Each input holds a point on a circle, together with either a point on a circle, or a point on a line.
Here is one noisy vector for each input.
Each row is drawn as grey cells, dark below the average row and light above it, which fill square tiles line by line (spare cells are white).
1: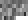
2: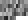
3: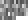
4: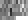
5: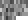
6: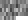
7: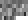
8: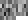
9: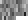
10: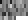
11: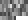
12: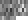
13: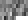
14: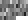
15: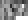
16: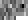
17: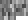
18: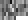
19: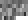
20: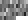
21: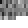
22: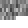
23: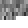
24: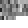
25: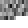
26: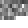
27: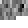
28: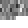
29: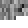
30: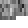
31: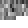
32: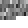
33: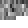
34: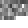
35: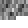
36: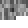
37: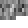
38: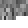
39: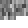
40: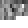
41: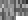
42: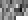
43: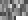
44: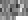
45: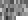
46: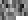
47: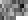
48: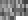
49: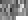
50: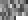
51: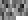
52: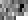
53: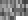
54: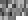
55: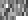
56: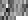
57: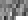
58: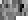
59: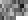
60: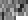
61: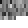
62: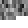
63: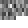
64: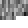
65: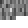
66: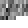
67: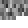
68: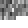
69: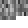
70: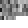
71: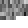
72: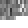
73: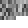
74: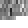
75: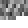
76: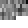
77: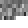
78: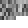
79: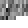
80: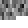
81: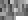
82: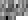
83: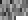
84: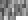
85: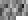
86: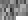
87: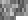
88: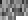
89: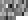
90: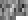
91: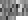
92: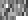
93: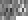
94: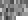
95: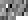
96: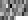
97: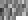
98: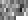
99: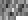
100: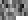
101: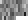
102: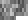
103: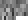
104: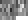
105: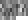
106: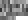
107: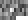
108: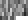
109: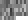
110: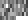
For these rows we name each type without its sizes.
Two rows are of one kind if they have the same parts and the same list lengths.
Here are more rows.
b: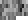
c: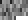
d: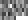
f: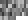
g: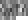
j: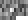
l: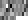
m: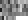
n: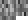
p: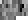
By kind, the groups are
b, c, d, f, j, n, p
g, l, m

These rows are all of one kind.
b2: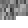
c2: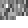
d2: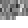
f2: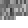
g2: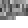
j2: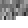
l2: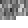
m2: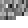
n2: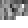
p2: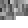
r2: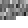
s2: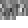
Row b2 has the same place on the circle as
f2, g2 and p2.
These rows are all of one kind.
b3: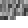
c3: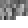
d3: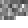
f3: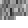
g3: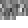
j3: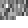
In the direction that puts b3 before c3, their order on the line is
j3, b3, g3, c3, d3, f3.
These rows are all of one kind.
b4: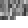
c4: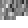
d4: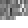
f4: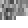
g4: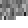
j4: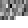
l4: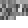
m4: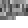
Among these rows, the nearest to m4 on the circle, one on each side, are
d4 and g4.
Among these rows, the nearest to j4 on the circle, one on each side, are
b4 and c4.
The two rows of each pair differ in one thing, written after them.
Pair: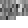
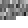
the place on the circle
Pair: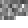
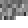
the place on the circle
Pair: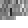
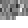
the place on the line
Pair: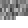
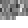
the place on the circle
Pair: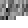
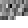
the place on the circle
